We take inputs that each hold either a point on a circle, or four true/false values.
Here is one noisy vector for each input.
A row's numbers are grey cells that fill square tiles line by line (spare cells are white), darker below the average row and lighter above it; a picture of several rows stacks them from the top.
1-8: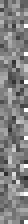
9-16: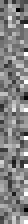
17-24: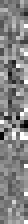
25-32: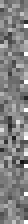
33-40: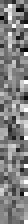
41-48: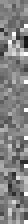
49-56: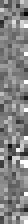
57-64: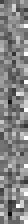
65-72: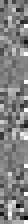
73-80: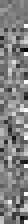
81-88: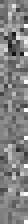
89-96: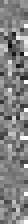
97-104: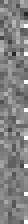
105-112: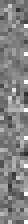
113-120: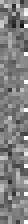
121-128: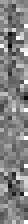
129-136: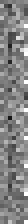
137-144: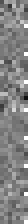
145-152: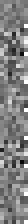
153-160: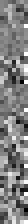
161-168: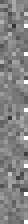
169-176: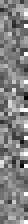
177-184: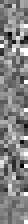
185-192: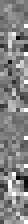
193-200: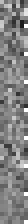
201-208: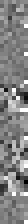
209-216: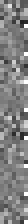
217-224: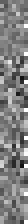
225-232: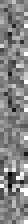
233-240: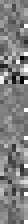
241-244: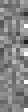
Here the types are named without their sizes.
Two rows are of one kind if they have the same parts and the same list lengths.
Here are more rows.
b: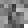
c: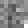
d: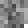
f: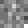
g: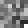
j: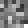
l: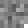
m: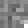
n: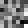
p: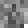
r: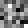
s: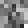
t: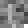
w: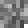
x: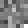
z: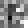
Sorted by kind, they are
b, c, d, g, l, m, p, r, s, t, w, z
f, j, n, x

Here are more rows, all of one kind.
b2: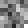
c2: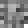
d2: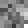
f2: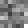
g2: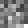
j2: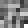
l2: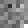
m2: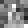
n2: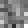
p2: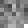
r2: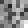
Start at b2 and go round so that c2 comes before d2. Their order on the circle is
b2, g2, n2, r2, c2, m2, j2, p2, f2, l2, d2.
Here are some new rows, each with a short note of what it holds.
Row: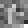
a point on a circle
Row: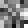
a point on a circle
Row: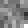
four true/false values
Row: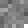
four true/false values
